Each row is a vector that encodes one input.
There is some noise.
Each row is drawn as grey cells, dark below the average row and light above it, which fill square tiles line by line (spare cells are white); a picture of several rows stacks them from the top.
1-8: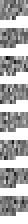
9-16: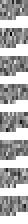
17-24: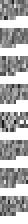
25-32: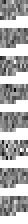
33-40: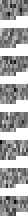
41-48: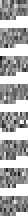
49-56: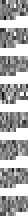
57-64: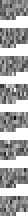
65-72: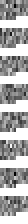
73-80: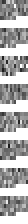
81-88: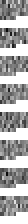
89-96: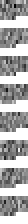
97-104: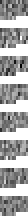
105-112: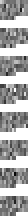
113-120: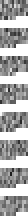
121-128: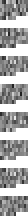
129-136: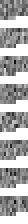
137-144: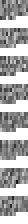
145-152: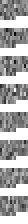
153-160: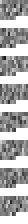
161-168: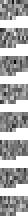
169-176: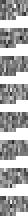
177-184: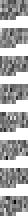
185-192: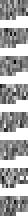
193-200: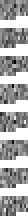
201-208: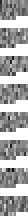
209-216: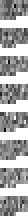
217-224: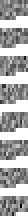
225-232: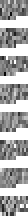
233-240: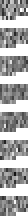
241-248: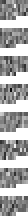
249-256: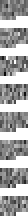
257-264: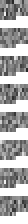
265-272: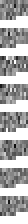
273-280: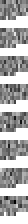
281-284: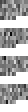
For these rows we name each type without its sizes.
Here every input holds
a list of points on a circle.
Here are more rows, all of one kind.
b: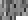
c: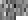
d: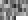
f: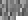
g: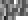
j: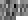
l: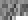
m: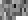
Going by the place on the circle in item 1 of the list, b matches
c and j.
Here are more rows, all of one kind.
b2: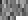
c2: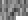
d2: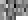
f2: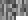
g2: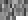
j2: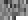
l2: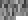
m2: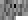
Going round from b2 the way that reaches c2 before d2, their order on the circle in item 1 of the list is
b2, c2, l2, f2, d2, m2, j2, g2.
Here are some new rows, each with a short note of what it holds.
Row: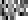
the empty list
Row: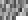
a list of two items
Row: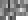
a list of one item
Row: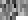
a list of two items
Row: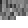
a list of three items
